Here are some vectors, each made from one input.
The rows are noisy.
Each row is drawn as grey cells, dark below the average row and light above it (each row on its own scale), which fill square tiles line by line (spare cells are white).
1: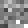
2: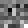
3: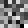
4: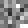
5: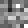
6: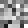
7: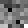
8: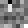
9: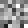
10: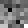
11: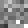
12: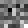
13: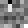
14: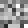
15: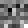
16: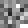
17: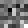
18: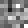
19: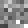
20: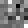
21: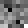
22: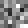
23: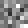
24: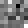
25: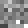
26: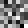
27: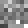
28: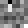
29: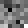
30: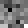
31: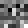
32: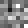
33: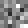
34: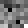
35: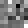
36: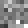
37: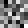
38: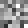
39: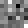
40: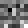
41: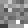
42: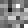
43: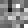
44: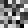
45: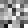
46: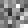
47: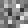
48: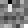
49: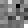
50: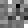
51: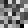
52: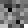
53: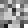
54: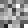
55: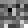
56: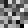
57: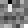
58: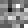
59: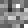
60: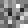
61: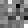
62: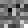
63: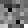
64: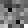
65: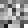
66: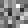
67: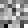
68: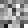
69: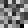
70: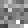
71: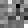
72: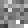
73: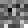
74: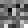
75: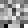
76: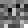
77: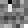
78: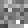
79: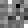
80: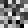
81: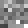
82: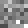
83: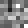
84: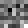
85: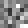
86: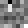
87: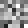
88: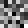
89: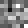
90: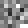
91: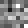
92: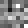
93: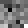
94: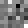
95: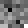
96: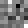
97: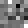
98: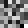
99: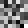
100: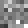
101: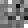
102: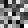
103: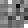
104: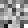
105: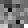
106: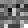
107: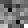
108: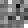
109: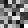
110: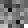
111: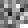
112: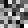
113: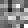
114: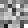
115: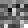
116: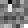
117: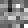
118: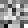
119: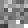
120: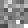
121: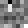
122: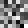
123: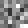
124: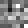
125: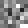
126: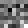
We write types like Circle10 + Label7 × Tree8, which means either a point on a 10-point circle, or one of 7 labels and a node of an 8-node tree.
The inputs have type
Bool × Bool × Bool + Unit.
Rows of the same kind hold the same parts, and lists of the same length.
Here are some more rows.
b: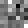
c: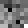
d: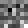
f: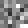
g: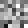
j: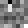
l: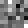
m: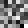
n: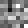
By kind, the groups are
b, c, d, f, g, l, m, n
j

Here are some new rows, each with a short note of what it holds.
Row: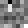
a fixed value
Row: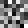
three true/false values
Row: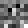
three true/false values
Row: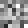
three true/false values
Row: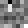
a fixed value
